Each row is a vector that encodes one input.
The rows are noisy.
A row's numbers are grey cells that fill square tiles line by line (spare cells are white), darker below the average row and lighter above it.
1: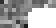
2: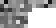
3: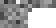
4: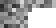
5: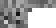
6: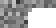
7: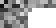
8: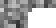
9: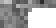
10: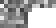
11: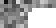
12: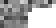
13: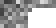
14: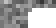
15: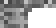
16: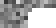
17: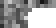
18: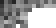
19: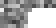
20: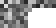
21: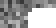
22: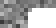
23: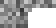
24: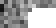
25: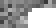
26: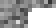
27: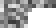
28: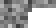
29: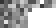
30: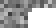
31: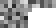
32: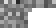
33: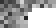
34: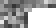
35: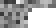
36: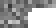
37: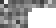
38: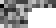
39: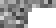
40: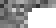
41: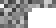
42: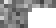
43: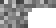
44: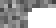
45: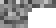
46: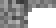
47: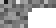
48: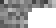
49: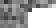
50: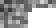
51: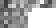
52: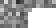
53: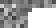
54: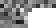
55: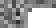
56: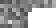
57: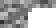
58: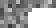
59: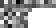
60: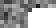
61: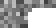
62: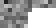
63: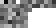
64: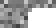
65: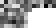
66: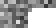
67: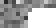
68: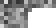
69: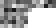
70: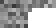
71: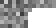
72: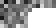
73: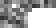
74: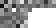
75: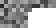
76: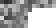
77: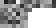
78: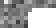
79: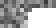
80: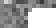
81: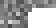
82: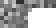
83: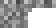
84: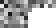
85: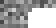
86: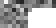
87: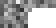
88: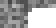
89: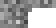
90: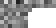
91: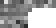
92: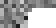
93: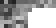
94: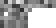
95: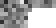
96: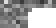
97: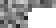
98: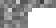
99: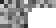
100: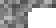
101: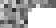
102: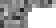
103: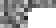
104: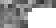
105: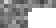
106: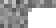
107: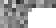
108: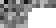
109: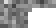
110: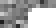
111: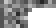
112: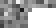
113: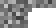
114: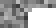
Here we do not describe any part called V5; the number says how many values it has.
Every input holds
a value of V5, together with either one of 7 labels, or a point on an 8-point line.
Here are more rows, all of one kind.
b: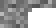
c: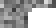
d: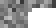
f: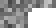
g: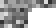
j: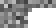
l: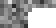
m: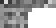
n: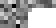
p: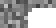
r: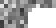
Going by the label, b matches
c, g and l.
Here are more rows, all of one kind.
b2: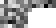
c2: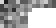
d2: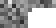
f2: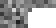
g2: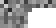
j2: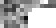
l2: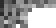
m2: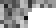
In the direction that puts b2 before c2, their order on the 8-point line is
d2, b2, f2, g2, m2, l2, j2, c2.
